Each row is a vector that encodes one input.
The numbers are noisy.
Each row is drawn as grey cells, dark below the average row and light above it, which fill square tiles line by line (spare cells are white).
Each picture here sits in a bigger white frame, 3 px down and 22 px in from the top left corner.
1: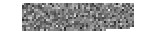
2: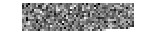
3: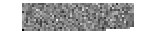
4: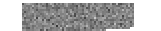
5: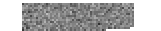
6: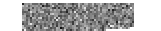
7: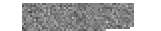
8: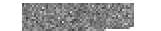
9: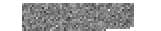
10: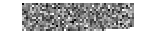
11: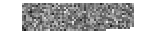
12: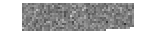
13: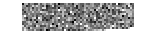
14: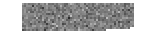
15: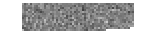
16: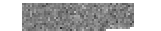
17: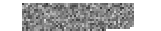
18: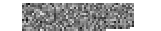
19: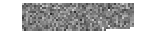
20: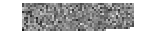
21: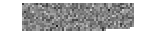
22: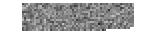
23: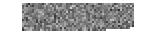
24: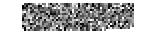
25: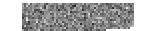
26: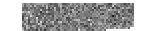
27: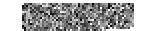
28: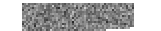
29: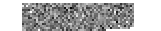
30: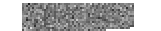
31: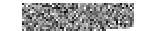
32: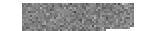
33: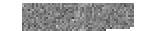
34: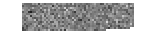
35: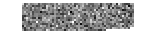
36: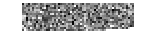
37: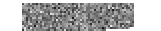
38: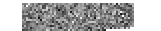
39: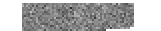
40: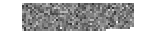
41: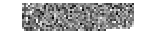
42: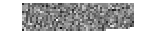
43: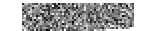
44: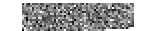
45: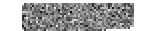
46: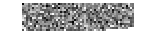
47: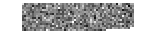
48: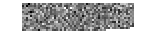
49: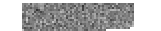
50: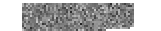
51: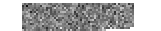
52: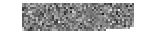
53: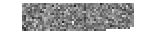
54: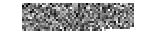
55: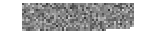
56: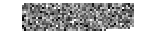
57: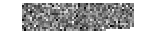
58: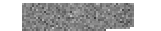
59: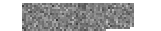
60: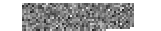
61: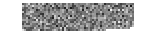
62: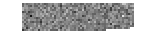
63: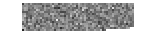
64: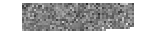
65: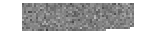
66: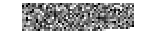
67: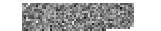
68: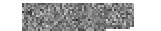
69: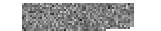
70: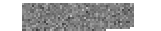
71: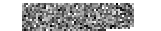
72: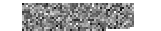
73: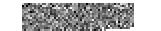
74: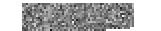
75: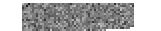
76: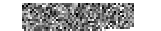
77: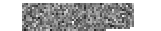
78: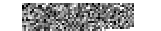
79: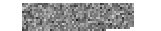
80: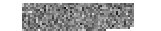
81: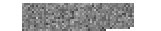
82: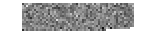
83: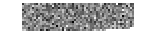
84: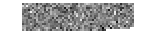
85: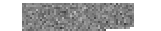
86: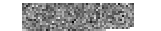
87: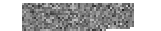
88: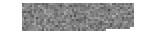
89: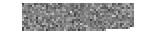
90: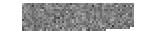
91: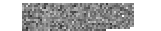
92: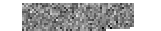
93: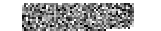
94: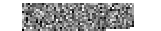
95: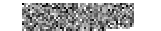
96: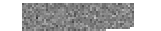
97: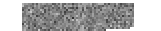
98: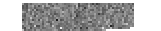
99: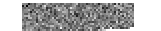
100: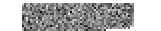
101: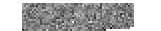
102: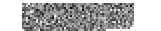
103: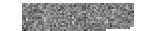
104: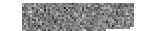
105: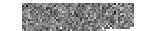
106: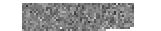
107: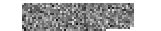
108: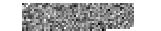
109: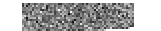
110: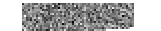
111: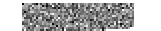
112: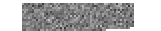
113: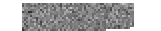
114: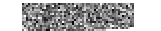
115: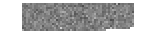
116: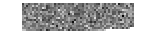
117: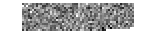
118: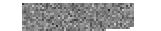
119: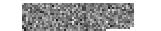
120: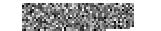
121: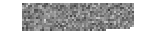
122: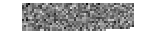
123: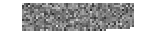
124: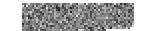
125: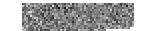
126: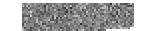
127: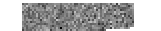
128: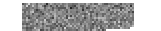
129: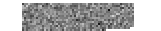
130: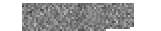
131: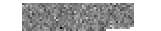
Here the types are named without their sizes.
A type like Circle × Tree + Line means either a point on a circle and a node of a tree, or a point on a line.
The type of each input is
Line × (Line + Tree).
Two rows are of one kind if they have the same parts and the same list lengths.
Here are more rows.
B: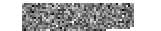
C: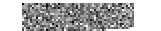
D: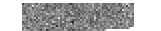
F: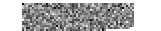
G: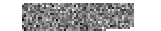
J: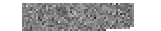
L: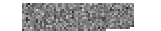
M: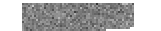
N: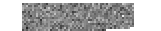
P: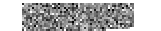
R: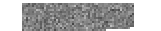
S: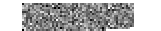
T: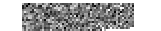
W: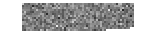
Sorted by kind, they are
B, J, L, P, R, S, T, W
C, D, F, G, M, N

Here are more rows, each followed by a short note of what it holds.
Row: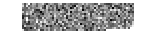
a point on each of two lines
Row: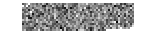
a point on a line and a node of a tree
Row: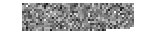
a point on each of two lines
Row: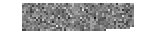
a point on a line and a node of a tree
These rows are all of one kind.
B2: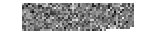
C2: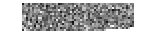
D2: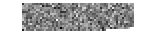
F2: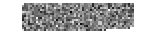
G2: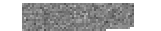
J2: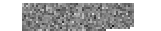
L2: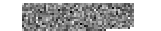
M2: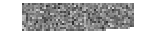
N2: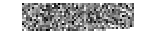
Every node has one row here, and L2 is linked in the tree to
F2.
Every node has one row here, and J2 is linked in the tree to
F2.
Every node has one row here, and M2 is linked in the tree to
D2, G2 and N2.
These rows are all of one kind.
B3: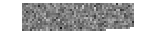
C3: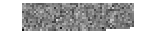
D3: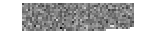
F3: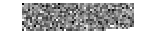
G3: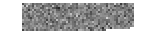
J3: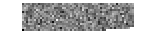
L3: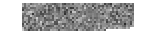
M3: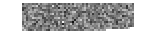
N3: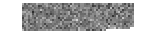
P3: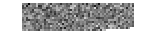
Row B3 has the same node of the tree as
D3, F3, N3 and P3.
